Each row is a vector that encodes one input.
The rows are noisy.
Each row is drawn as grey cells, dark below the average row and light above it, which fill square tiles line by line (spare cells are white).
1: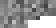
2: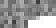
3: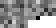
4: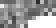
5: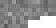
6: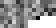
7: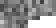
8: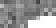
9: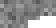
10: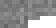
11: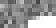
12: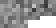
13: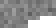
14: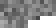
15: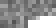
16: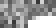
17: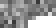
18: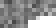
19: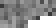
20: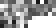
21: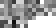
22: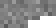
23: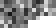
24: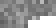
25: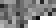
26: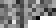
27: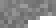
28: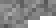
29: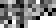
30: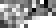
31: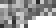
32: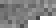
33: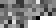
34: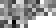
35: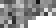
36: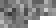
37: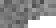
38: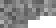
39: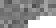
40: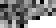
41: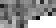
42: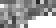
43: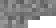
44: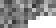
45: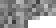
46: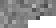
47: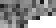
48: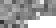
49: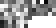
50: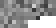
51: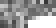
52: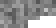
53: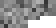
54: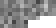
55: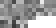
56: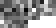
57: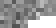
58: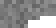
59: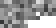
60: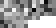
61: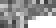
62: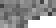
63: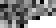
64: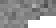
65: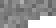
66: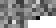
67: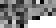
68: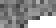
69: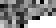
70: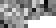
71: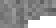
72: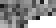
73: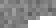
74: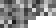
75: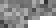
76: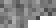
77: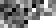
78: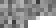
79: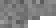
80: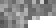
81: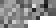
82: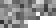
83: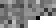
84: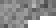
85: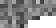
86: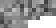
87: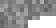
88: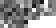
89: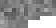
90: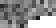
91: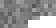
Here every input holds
a list of up to two points on a 9-point line.
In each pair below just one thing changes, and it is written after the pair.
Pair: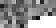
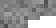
the place on the 9-point line in item 2 of the list
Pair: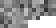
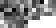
the place on the 9-point line in item 1 of the list
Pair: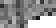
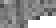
the place on the 9-point line in item 2 of the list
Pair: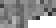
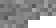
the place on the 9-point line in item 1 of the list
